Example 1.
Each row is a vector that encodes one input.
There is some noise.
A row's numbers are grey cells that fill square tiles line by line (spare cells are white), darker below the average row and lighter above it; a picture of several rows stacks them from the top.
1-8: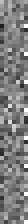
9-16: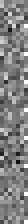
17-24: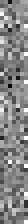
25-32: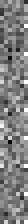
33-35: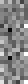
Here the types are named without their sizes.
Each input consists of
either a fixed value, or three true/false values.
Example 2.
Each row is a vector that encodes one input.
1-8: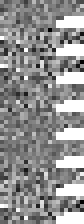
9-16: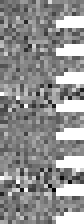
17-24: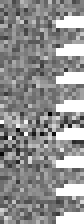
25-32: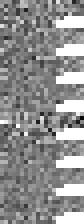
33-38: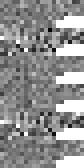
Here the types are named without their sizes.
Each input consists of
either a fixed value, or a node of a tree.
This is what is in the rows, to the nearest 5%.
About 25% of them hold a fixed value. The rest hold a node of a tree.
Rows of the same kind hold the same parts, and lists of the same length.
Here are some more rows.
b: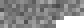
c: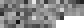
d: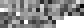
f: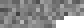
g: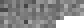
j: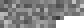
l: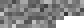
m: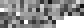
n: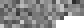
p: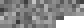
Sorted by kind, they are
b, c, f, g, j, l, n, p
d, m

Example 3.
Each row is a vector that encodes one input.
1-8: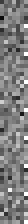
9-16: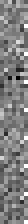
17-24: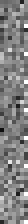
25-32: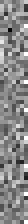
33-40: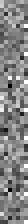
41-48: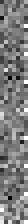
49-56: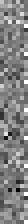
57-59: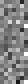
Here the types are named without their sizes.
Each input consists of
either a fixed value, or four true/false values.
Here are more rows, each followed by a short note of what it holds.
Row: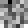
a fixed value
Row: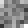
four true/false values
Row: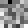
a fixed value
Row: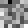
a fixed value
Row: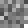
four true/false values
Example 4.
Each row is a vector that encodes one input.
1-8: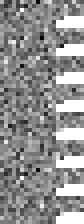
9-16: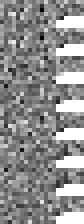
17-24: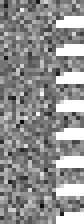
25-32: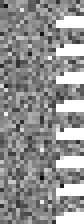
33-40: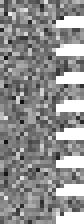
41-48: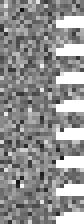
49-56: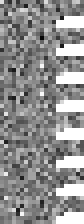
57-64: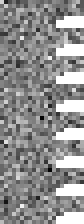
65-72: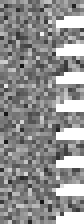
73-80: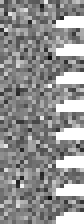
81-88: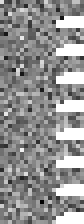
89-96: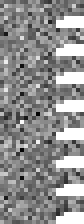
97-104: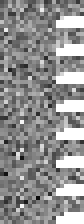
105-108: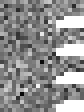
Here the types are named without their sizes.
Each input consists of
five true/false values.
